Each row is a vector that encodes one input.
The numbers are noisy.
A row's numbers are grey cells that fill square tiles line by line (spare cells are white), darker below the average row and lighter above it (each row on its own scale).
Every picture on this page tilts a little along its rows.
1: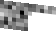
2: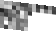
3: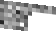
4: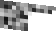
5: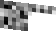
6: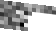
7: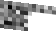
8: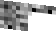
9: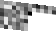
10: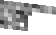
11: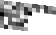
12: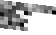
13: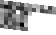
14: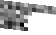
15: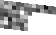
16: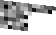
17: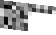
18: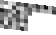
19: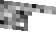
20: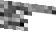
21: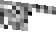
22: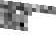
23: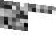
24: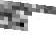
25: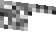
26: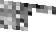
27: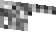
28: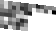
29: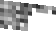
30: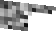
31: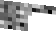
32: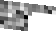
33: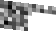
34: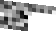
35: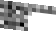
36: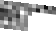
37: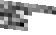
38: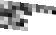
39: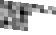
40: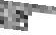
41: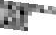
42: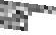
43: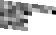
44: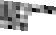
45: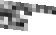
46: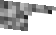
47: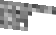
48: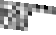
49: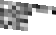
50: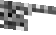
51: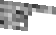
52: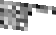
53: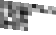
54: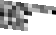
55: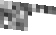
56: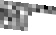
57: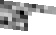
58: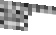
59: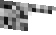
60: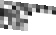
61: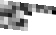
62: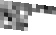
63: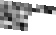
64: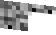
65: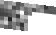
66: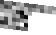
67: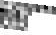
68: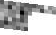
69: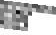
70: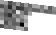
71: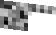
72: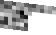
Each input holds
one of 6 labels, together with either a fixed value, or three true/false values.
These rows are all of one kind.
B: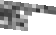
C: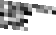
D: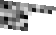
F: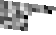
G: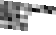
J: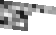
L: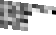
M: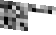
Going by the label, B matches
G and M.
